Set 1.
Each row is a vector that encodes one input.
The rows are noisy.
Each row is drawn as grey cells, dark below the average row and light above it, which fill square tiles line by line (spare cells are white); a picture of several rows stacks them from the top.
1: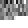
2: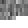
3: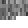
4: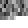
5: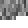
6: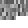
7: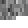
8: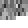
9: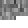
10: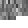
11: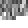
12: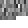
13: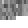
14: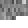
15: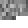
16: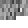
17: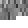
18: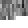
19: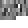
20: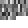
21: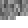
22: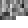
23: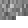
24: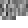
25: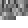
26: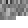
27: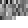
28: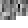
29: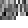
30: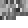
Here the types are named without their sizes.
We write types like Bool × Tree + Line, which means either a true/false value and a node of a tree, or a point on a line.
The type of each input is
Circle.
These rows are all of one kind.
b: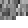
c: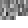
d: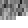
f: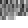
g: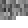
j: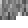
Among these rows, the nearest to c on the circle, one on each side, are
b and j.
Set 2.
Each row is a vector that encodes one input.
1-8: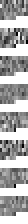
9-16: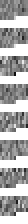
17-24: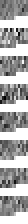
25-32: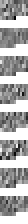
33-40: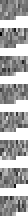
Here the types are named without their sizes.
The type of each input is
Bool × Bool × Bool.
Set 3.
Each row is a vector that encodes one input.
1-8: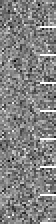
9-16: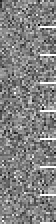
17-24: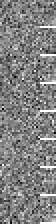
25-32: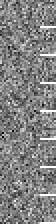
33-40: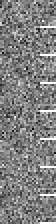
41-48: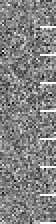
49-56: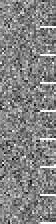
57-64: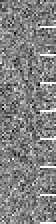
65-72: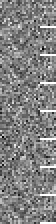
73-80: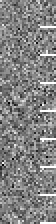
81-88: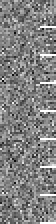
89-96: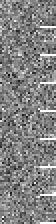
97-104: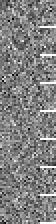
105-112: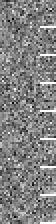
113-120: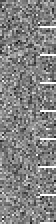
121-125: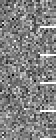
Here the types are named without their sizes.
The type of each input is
Bool × Bool × Bool × Bool.
